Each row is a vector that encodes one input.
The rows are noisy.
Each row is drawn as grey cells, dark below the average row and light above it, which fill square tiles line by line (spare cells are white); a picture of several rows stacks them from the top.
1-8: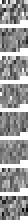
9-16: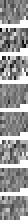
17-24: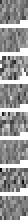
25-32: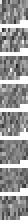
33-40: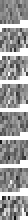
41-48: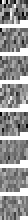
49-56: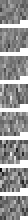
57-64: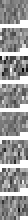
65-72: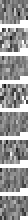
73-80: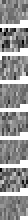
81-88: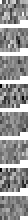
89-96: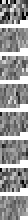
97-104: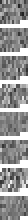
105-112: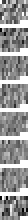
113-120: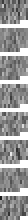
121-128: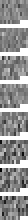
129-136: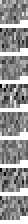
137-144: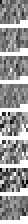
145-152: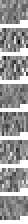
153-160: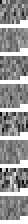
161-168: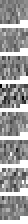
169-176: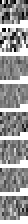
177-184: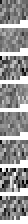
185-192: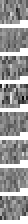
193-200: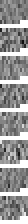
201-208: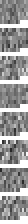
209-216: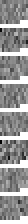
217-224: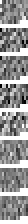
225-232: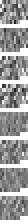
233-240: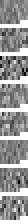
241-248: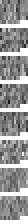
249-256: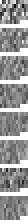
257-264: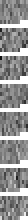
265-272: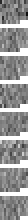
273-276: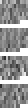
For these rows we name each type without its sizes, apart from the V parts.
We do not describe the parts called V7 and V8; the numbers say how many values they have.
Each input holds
a value of V8, together with either a point on a circle and a label, or a value of V7.
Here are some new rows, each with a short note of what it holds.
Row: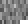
a point on a circle, a label and a value of V8
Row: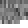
a value of V7 and a value of V8
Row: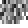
a value of V7 and a value of V8
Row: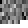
a point on a circle, a label and a value of V8
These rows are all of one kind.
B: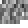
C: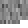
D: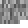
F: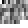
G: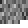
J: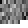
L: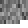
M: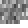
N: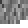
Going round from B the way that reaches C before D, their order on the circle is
B, M, G, J, C, N, D, L, F.
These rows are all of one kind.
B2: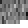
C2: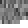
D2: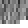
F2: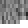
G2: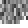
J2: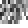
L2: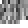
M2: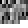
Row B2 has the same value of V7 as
C2 and F2.
